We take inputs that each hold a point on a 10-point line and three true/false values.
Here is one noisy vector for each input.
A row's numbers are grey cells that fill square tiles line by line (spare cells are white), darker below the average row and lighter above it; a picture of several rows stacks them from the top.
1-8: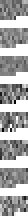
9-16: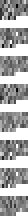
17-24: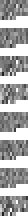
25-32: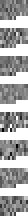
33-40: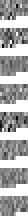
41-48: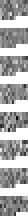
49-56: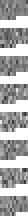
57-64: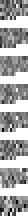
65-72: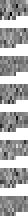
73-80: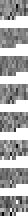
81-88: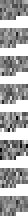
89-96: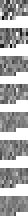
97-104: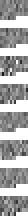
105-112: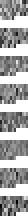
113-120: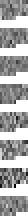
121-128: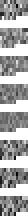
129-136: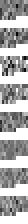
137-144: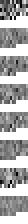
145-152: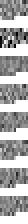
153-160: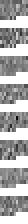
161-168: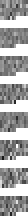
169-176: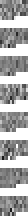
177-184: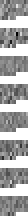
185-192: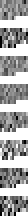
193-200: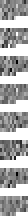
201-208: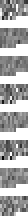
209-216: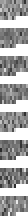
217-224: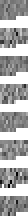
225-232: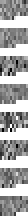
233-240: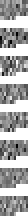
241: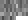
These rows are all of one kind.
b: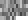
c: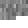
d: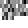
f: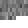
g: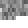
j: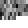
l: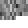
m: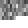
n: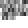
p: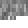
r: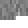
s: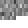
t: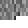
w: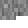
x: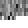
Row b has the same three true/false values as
g, n, p and s.
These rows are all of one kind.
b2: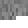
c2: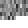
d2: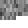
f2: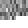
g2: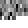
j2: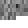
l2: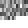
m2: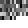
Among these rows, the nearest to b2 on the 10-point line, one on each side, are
c2 and d2.
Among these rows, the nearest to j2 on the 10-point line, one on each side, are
g2 and m2.
